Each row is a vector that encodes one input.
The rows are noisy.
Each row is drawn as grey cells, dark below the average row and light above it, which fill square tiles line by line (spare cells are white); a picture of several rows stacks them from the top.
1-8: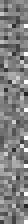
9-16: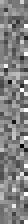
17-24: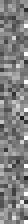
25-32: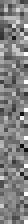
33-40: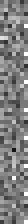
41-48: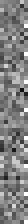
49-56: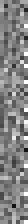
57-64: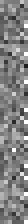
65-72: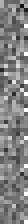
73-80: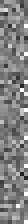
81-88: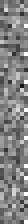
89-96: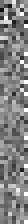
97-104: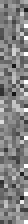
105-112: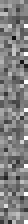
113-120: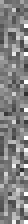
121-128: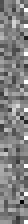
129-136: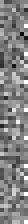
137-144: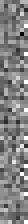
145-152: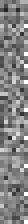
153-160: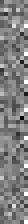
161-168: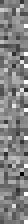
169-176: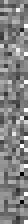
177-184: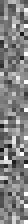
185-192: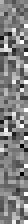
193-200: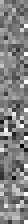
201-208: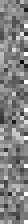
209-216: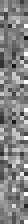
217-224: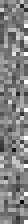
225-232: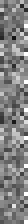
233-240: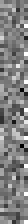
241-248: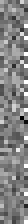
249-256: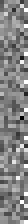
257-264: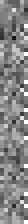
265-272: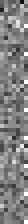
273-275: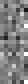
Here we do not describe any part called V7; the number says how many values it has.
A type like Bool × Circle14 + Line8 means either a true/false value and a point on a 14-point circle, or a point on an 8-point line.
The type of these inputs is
List2(Bool × V7).
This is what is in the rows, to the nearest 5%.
All of them are lists of up to two items, each a true/false value and a value of V7: a few are empty, 40% hold one and 55% two.
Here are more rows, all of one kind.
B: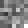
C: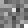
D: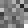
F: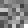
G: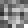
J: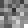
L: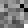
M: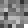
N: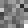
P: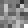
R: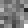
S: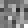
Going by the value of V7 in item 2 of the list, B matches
D, J and R.
